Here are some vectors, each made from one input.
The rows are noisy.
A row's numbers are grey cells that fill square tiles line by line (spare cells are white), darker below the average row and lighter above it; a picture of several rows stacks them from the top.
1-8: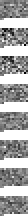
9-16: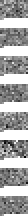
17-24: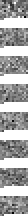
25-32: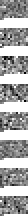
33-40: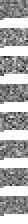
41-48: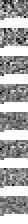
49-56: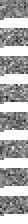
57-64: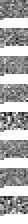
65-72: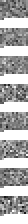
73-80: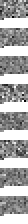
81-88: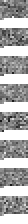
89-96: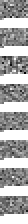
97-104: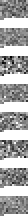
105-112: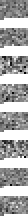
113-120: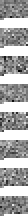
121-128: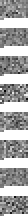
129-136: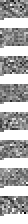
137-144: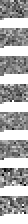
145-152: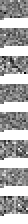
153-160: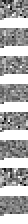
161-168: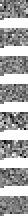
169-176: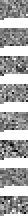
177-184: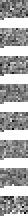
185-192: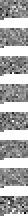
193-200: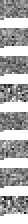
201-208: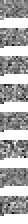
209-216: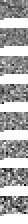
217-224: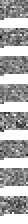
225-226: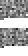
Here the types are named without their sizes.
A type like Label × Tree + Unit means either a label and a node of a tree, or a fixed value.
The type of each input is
Bool × Bool × Bool × Bool × (Tree + Unit) + List(Line).
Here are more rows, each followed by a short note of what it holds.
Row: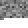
four true/false values
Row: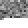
four true/false values
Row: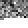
a list of three items
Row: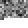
a list of one item
